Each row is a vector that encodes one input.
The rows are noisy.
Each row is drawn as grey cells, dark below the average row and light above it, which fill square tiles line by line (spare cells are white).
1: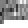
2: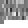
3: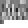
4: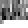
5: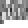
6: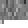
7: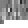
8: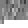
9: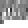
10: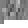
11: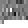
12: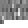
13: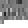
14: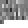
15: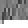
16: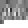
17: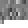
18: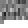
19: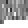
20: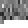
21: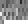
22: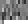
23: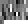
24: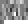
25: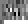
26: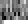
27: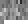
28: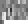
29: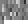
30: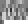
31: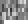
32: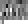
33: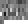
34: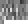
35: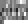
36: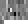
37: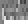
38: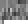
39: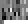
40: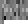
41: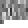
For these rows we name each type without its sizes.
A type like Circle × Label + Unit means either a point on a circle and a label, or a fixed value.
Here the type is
Bool × Line × Line.
